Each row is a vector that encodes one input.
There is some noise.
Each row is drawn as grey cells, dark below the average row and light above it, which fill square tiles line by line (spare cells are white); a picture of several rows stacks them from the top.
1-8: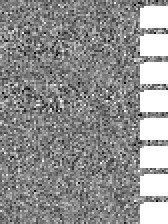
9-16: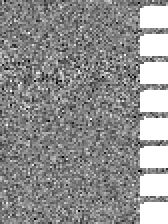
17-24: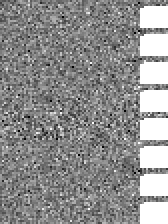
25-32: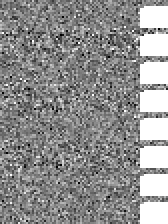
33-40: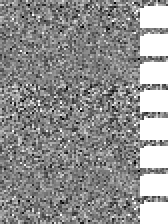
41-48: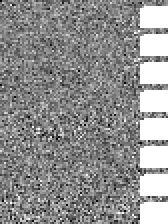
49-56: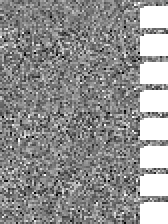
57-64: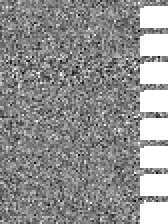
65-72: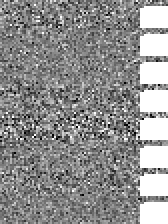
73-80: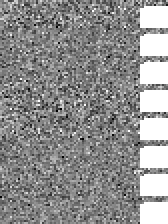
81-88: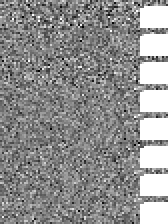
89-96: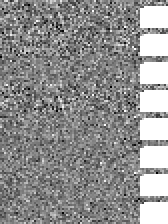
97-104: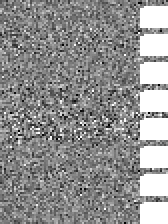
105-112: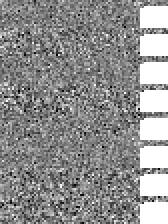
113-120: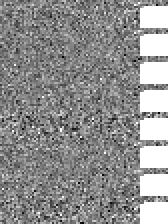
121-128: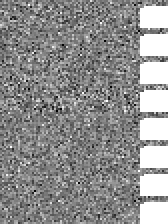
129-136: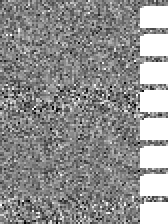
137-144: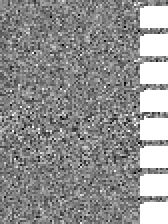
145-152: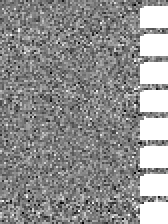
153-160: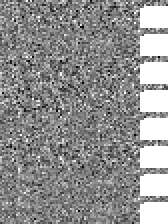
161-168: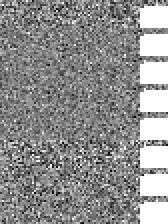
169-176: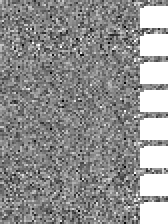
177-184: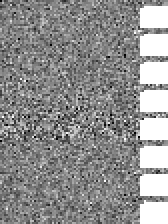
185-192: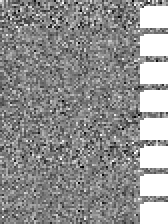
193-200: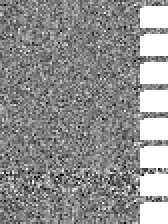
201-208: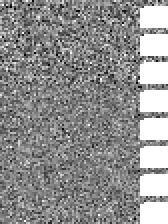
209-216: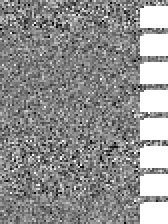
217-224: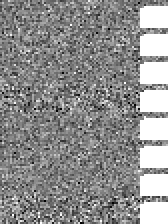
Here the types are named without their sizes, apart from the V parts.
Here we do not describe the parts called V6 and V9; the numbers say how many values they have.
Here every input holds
either a point on a line, or a true/false value and a value of V6, or a value of V9.
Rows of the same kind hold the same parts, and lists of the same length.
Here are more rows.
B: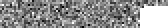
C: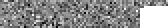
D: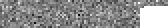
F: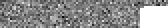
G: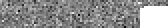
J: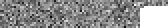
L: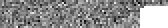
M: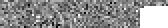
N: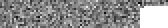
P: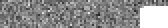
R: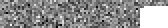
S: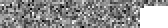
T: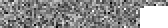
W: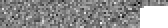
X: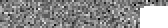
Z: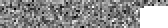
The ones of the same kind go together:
B, C, M, R, S, T, Z
D, G, J
F, L, N, P, W, X

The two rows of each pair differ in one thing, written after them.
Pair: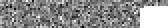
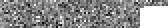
the true/false value
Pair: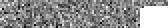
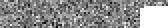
the value of V6
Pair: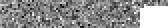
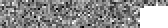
the value of V6
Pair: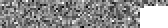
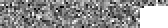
the value of V6
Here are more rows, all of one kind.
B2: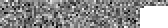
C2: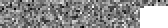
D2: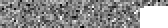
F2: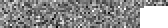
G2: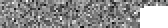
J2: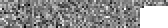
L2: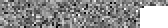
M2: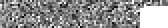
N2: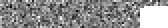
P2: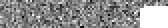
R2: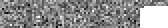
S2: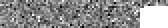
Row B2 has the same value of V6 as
C2 and D2.
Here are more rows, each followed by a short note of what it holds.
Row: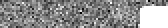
a value of V9
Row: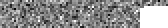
a true/false value and a value of V6
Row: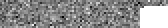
a value of V9
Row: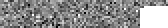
a true/false value and a value of V6
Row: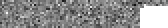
a value of V9
